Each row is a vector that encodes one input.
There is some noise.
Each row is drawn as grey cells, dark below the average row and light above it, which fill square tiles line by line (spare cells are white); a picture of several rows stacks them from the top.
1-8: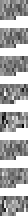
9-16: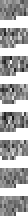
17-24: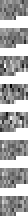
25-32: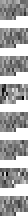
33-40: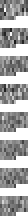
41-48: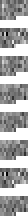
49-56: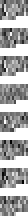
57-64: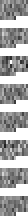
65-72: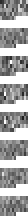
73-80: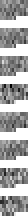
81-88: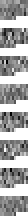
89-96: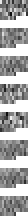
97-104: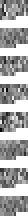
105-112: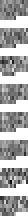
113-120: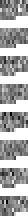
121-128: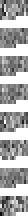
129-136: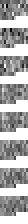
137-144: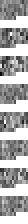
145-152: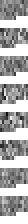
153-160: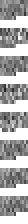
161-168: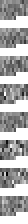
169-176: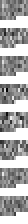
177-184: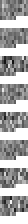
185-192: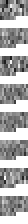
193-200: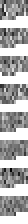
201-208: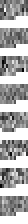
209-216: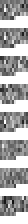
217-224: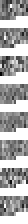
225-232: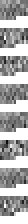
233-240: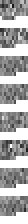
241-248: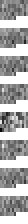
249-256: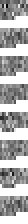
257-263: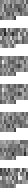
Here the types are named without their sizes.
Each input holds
either a point on a circle, or a fixed value, or a point on each of two lines.
